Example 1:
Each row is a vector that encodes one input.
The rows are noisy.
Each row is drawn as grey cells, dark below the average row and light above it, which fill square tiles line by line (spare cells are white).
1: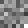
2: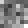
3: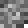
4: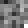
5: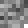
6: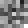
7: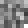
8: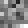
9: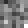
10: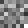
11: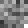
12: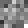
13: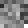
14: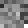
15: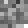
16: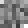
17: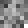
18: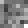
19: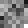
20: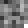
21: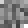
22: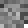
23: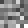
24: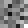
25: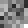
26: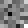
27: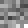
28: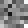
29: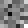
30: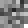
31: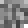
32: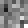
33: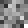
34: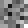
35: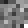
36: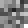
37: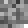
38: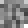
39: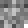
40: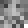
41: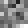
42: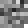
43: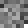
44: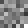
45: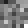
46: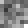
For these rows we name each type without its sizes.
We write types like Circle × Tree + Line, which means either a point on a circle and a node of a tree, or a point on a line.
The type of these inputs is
Label.
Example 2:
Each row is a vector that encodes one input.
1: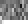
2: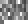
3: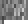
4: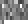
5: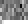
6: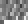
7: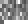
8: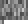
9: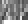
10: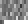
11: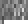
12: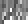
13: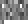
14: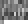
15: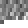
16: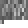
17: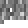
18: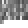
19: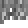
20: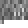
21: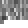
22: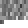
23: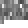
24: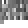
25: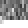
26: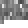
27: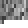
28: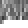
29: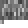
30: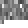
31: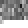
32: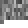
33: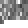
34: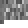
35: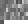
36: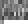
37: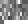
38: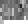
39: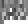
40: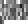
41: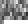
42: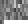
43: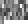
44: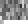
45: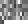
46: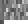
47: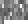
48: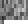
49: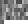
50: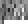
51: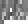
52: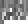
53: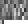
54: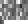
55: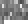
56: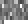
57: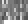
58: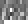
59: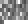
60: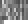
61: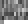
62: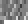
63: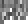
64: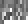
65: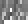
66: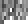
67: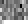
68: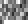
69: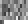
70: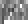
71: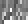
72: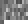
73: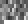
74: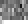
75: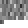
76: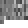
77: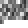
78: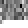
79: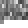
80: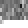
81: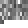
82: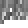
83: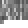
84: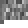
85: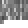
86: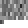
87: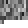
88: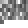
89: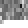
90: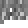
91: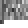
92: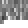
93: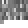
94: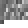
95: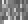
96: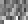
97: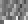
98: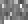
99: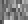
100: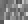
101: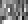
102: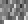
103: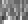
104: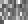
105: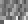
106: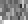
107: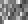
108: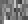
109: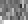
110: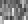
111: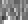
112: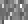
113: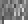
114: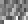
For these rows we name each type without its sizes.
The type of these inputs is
Label.
